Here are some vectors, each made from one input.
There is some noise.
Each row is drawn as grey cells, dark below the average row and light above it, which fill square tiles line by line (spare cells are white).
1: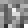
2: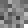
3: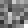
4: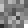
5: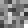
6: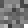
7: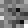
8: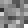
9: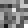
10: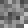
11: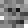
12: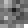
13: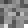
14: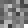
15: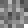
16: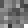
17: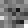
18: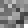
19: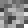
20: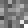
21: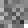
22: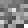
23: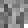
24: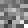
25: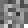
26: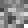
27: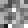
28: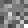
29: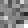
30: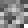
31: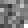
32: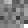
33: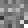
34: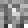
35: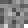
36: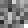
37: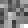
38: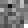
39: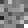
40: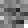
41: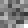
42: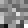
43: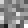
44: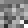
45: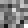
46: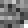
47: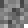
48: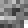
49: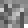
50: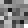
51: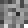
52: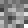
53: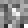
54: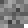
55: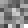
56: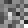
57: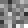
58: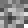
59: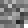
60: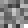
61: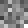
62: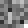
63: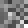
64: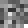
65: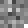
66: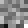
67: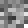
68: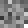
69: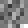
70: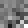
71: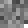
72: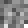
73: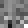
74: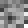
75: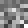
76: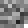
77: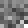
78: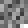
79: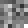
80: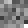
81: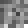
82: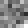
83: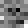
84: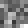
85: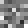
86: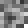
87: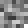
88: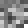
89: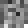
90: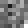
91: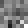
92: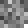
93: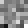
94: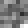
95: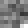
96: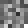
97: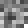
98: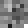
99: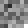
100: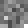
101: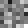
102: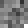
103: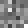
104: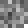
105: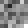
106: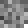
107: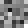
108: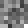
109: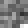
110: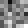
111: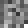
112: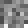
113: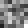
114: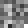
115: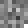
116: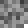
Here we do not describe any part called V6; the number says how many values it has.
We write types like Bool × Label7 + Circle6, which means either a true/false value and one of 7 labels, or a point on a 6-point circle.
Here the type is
Line4 × (Line8 + V6).
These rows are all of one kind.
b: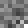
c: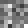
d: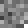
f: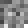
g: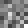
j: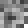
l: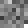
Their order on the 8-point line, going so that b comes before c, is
b, g, d, f, j, c, l.
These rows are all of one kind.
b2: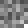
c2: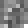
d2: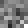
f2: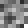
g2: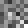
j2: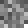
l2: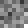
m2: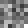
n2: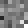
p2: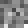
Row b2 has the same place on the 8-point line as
f2 and l2.
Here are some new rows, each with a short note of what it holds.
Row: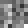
a point on a 4-point line and a point on an 8-point line
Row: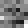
a point on a 4-point line and a value of V6
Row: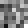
a point on a 4-point line and a value of V6
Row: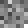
a point on a 4-point line and a point on an 8-point line
